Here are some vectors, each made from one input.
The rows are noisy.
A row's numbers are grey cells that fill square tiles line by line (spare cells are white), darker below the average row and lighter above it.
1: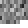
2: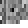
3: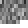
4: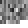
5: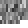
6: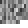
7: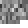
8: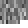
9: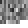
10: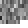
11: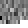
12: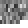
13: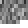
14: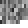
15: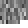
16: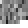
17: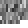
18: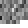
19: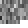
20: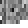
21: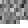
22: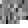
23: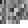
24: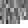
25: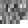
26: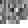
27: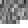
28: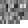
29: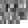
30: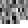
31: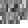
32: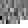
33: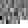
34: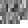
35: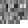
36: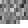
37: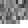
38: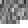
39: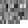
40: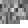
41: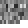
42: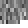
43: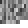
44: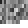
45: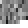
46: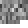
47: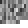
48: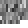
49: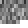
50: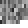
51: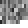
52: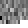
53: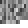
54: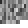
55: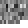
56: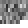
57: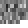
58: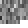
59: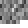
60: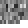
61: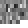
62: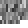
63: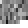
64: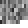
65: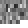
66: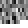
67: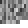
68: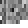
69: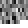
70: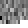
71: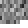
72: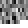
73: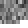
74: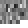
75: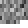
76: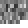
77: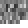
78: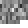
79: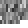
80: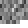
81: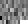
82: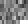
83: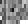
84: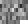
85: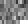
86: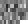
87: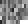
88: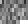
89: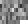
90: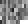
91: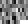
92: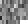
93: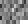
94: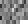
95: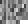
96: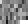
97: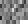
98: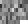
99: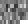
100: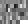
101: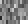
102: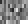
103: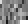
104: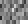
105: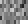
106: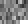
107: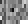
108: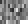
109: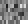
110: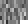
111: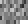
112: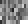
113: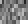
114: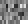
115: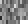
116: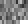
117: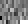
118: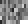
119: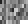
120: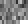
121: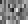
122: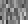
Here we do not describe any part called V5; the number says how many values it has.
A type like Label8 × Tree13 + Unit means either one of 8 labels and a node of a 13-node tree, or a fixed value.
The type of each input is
Bool × V5 + Tree9 + Unit.
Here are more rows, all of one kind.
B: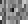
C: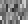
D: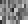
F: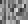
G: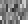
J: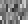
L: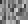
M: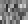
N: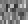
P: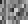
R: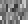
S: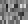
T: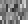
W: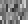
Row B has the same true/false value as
D, F, L and P.
